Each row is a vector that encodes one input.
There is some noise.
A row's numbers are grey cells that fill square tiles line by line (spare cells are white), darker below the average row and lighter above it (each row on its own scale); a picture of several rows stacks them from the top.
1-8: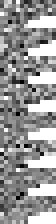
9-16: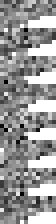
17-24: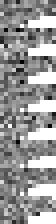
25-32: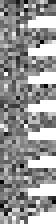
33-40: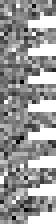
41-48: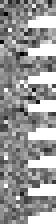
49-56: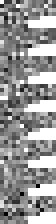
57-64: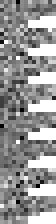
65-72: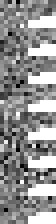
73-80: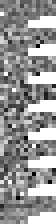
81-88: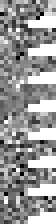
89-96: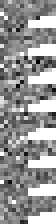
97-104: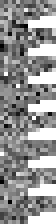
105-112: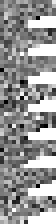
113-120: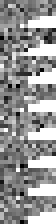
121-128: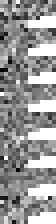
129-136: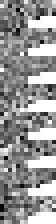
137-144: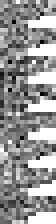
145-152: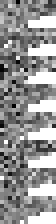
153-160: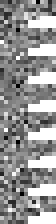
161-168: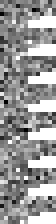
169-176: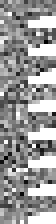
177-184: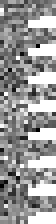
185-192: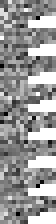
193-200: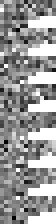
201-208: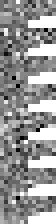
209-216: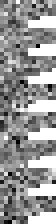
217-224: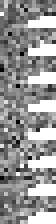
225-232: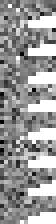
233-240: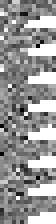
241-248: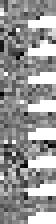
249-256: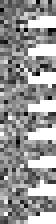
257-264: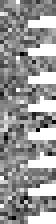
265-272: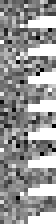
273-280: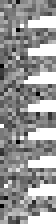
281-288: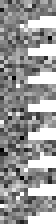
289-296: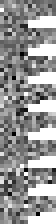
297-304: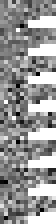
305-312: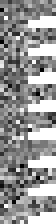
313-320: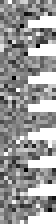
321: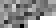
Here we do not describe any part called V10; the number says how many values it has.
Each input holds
a list of up to two items, each one of 6 labels, one of 7 labels and a value of V10.
